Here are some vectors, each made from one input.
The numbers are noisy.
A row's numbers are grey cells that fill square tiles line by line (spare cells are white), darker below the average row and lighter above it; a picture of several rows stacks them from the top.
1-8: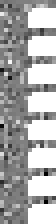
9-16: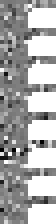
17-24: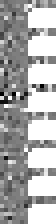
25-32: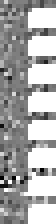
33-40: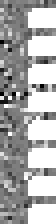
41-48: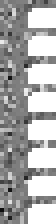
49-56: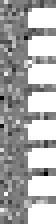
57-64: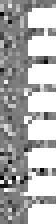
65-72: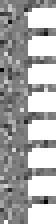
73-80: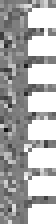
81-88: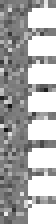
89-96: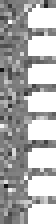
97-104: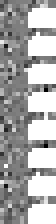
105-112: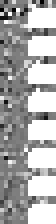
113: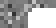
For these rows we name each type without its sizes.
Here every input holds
either a fixed value, or five true/false values.
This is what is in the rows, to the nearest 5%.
About 5% of them hold a fixed value. The rest hold five true/false values.
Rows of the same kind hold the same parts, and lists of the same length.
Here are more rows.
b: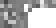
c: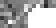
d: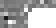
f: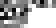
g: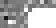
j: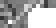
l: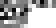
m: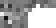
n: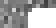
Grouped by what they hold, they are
b, c, d, g, j, m, n
f, l

